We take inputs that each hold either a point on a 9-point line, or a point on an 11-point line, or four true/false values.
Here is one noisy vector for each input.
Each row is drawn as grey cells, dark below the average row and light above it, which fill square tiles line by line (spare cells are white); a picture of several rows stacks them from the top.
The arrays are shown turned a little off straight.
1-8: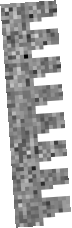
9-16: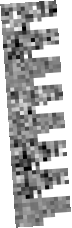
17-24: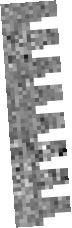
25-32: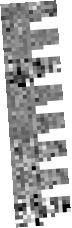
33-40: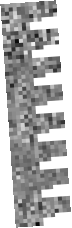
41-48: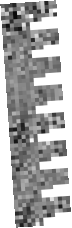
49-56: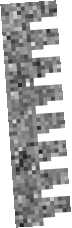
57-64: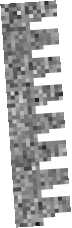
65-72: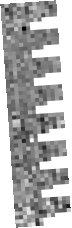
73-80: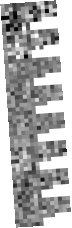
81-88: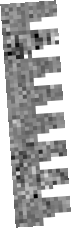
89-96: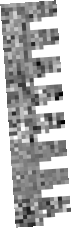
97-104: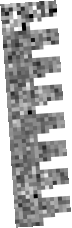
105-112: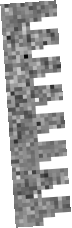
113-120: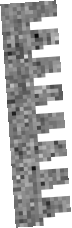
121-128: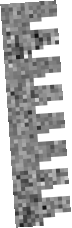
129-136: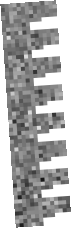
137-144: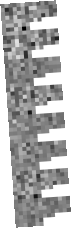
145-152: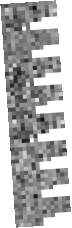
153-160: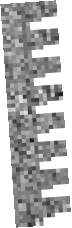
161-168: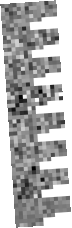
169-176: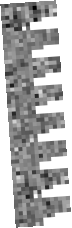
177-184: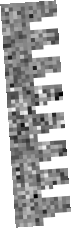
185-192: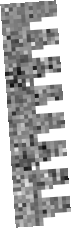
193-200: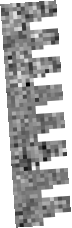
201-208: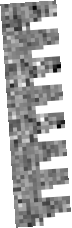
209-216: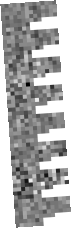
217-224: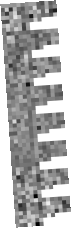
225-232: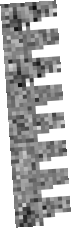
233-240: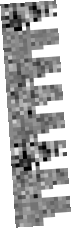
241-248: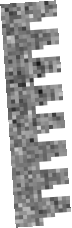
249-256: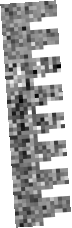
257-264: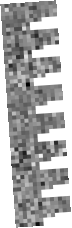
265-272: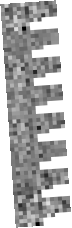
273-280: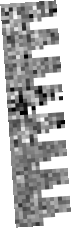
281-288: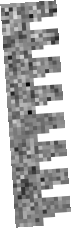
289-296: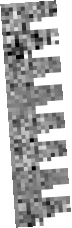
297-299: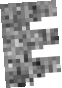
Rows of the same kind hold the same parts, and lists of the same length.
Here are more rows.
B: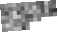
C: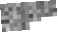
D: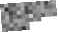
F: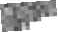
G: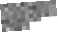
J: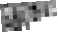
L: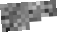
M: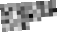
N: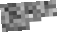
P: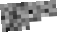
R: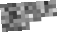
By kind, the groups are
B, C, F, G, J, M
D, N, R
L, P

